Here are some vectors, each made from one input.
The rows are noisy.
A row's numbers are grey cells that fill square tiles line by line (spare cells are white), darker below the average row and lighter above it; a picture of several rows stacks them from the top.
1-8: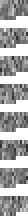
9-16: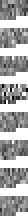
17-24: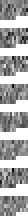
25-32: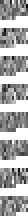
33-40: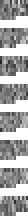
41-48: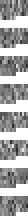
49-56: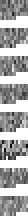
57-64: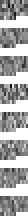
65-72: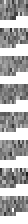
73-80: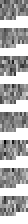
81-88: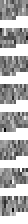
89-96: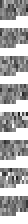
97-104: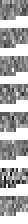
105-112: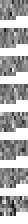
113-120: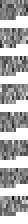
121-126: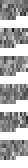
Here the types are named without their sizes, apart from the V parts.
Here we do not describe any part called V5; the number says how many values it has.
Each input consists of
a list of items, each a true/false value and a value of V5.
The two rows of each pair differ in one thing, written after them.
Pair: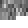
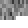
the true/false value in item 1 of the list
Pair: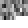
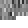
the value of V5 in item 1 of the list
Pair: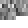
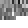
the value of V5 in item 2 of the list
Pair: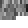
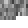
the true/false value in item 1 of the list
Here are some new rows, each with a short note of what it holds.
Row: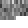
a list of two items
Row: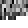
the empty list
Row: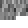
a list of two items
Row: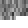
a list of two items
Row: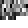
the empty list
